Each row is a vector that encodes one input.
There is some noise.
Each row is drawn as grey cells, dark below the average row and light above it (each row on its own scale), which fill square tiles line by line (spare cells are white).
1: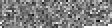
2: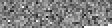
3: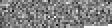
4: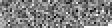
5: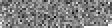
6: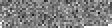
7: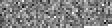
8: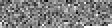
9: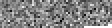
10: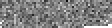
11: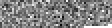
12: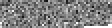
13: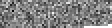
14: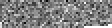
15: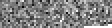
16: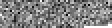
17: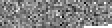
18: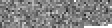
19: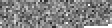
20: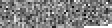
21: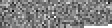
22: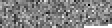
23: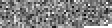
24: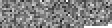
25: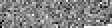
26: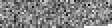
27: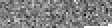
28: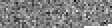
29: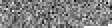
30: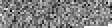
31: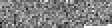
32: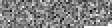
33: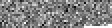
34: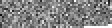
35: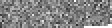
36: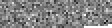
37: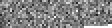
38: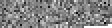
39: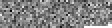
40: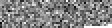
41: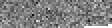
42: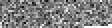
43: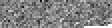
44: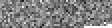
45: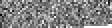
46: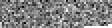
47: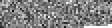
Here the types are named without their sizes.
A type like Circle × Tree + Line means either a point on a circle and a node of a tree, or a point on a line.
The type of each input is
Bool × Line.
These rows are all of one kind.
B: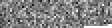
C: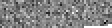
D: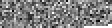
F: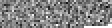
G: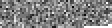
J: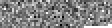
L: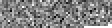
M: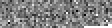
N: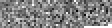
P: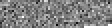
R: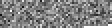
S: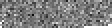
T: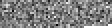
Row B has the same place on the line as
D, F and S.
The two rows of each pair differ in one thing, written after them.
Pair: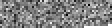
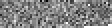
the true/false value
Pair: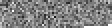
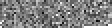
the true/false value
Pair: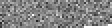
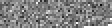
the place on the line
